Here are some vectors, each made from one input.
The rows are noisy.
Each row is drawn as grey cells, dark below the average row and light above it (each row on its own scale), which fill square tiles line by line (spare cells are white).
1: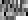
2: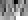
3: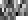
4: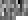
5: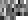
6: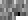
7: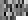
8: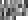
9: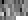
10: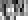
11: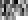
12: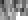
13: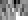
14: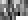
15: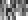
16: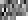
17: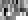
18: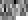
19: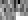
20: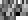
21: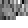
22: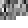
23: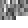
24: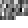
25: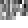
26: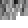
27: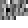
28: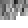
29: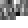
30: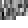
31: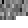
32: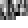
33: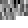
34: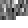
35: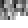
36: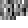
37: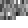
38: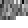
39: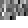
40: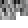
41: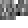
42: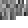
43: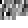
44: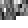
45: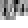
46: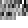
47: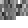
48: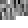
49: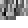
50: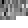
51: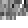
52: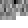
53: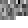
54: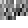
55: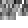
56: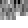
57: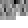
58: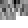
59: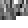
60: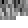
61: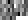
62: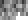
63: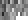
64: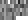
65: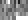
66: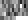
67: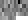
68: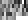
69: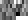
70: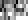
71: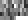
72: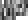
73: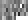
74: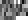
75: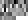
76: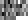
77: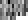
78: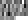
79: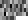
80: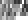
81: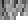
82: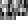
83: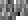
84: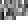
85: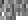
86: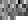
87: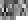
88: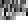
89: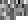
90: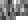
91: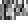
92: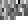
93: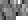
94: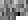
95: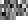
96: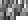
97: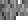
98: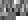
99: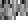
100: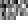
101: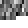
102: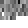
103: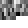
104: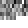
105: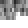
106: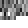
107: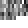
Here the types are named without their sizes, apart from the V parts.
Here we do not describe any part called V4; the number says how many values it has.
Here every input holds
a node of a tree, together with either a point on a line, or a value of V4.
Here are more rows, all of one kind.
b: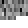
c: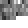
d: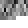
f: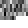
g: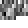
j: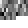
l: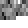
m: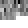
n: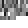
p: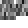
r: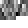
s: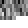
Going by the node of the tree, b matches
f, m, p and s.
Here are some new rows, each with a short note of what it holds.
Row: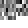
a point on a line and a node of a tree
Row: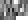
a point on a line and a node of a tree
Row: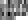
a point on a line and a node of a tree
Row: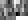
a point on a line and a node of a tree
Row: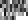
a node of a tree and a value of V4
